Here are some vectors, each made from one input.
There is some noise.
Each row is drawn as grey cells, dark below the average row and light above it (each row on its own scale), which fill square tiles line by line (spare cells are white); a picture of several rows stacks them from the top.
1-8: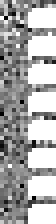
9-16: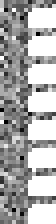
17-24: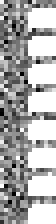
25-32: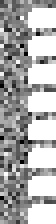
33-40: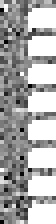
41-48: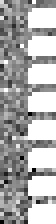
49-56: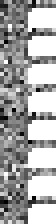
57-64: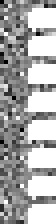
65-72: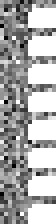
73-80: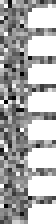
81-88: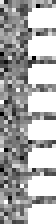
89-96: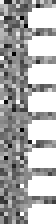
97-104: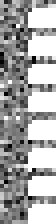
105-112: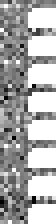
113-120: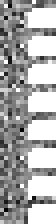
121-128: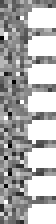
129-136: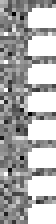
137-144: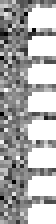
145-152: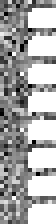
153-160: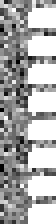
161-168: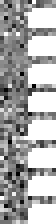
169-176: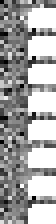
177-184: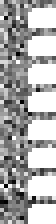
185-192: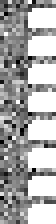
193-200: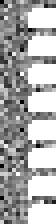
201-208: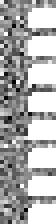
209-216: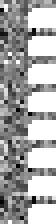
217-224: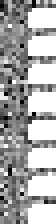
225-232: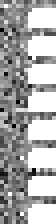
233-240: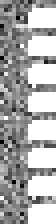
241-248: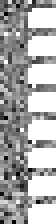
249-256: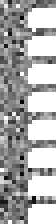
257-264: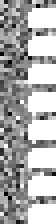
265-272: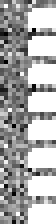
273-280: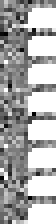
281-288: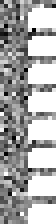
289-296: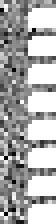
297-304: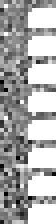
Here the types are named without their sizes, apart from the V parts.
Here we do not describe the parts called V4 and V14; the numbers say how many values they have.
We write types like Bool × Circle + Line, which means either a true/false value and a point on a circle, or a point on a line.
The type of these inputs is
(Bool × Bool × Bool + V14) × V4 + Circle + Line.
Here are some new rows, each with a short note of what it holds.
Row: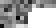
three true/false values and a value of V4
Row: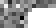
a value of V4 and a value of V14
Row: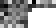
a point on a line
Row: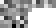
a value of V4 and a value of V14
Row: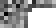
a point on a line
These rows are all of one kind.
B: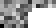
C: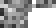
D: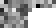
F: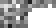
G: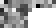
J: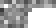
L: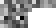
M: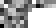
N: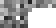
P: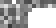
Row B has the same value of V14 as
F and N.
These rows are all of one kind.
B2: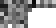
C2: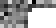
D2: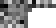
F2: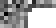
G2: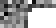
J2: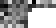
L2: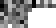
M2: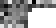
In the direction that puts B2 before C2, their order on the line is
L2, B2, D2, J2, M2, C2, G2, F2.
